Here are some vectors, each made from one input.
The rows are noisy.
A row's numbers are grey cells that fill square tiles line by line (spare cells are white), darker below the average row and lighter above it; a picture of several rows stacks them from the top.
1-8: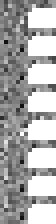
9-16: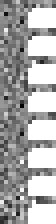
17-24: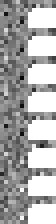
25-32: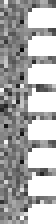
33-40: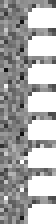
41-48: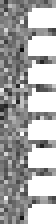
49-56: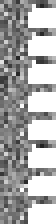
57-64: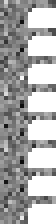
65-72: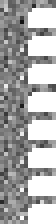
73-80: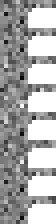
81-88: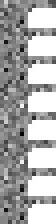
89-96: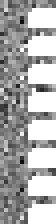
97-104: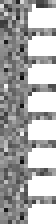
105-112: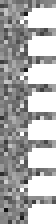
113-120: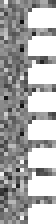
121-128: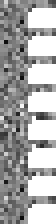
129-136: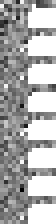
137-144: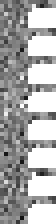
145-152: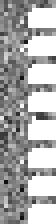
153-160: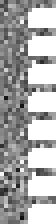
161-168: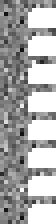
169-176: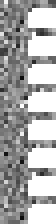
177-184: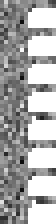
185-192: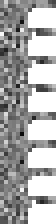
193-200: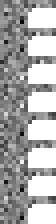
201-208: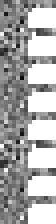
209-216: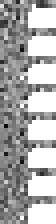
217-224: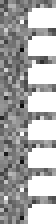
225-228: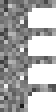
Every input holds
either a point on an 8-point line, or a point on a 10-point line.
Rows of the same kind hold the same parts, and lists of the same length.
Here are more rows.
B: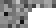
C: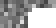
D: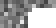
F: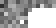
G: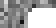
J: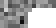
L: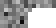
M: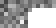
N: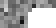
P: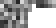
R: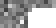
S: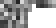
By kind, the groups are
B, G, J, L, N
C, D, F, M, P, R, S

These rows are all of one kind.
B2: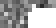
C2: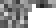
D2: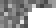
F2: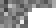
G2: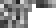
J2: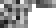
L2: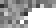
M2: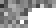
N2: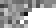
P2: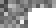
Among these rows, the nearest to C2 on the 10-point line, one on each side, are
B2 and G2.
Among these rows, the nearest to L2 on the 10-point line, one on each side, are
M2 and N2.
